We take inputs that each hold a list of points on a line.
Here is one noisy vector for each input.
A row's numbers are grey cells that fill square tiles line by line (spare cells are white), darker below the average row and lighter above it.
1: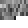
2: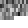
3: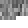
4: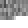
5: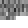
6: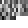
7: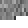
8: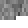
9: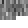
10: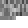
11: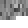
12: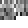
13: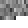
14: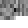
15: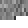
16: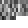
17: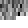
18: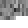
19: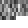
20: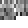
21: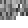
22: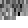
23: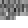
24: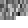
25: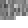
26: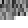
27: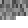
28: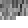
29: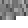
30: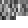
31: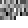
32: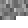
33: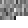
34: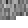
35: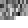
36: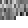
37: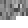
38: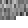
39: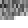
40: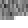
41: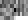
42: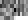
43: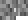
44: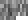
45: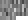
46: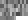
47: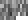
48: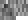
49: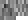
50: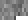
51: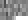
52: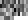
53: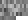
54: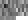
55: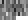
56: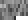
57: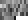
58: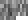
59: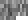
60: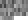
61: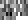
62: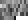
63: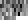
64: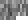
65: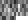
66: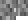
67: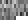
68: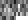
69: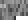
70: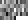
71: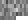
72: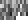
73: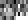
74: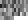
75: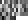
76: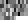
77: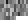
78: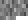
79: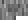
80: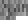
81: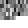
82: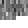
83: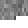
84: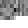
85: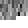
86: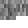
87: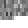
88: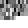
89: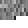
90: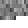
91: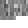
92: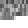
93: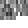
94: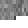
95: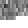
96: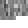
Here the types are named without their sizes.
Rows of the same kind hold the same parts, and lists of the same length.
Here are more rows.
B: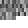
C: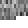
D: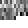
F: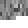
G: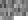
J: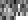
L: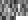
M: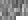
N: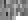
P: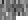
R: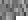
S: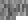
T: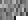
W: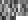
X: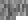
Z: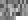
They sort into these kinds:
B, G, M, N, R, Z
C, D, F, P, S, T, X
J, L, W

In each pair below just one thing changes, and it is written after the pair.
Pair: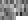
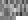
the place on the line in item 2 of the list
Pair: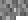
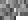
the place on the line in item 2 of the list
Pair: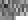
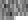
the place on the line in item 2 of the list
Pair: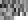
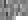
the place on the line in item 2 of the list
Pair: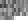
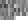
the place on the line in item 2 of the list
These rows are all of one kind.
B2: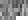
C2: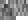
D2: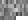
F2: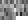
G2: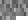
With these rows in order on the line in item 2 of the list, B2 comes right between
D2 and G2.
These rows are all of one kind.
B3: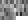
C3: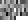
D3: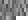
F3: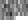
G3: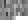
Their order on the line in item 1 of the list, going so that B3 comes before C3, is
B3, C3, D3, F3, G3.
